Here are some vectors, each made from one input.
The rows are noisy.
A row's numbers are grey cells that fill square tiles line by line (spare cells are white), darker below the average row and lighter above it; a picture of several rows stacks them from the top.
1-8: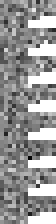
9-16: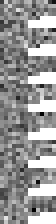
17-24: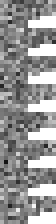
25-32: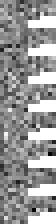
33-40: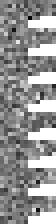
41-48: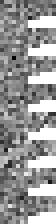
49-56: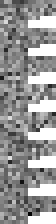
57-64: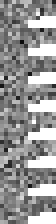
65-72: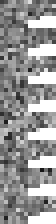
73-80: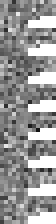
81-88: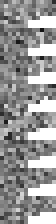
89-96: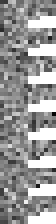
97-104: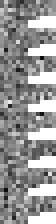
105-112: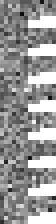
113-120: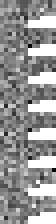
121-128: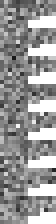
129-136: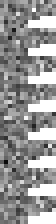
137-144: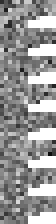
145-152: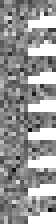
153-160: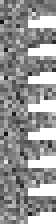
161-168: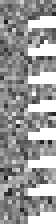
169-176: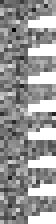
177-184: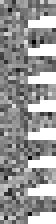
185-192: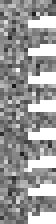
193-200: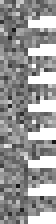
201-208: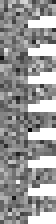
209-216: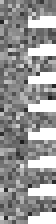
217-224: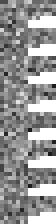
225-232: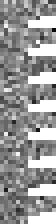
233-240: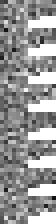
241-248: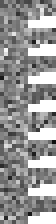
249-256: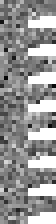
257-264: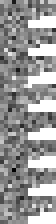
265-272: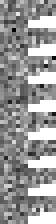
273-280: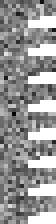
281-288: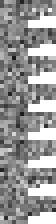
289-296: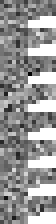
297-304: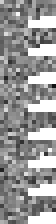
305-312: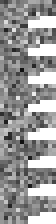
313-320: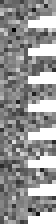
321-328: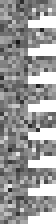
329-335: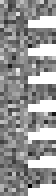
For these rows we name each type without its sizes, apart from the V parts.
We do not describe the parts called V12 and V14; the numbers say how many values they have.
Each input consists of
either a value of V12 and a value of V14, or a list of points on a circle.
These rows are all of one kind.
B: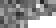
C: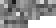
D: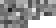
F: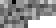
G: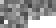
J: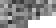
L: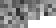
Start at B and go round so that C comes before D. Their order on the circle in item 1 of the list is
B, L, J, F, C, D, G.
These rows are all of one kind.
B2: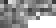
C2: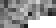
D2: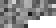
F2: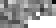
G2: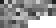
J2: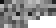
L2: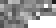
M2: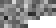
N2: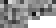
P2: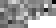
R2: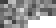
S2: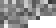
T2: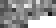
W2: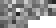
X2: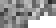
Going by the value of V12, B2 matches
F2, L2, N2 and P2.
